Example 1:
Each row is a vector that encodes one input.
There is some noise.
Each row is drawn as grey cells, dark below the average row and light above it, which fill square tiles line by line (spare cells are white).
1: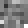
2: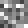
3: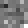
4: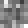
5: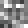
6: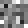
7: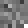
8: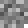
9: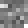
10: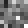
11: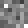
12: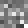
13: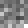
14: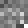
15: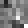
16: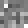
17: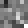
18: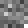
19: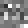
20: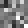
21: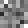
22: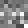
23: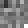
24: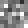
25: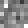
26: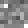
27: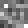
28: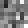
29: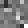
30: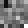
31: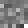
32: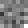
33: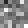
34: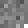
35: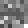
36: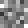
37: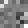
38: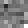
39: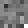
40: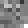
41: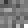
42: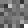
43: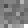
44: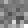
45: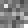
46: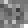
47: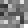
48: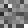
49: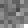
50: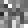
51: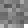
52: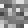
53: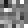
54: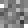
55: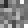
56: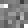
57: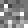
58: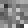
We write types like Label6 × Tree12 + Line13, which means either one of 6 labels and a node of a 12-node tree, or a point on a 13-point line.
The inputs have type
Bool × Tree8.
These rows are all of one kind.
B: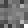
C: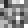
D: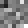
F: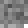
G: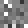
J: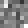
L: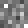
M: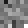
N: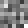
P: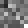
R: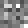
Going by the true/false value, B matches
G, N and P.
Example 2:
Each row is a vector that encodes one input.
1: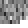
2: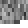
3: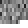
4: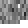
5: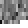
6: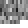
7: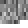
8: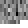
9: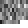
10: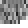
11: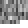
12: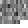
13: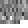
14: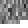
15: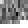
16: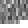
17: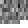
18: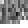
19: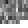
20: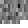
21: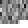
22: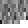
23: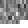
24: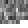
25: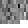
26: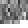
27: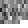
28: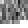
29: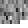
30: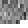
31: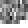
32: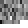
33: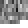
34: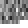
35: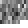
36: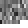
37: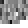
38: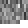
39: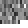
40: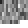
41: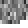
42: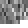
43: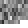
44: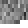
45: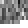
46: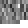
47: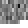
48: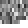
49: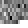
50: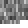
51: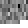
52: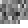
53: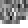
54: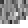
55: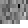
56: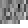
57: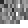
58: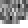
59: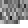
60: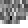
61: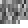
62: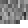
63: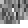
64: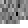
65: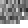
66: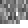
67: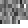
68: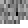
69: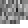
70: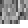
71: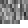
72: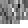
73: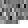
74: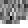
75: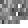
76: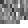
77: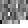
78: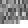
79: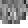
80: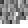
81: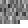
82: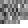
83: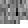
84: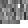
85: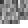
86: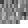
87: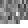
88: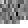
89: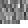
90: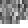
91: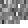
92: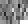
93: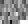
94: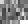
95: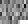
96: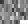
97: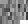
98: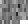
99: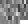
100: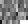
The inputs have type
Bool × Bool × Bool × Line5.
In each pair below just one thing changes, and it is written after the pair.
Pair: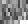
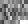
one of the three true/false values
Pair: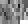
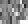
one of the three true/false values
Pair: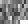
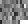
the place on the 5-point line
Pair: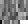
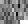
the place on the 5-point line
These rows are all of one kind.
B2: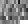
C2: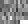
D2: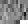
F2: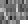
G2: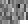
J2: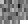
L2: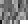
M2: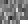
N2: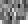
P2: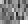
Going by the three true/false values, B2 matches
F2, M2 and N2.
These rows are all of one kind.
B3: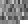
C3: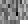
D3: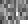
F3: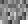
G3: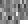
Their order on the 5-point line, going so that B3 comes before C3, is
B3, D3, G3, C3, F3.
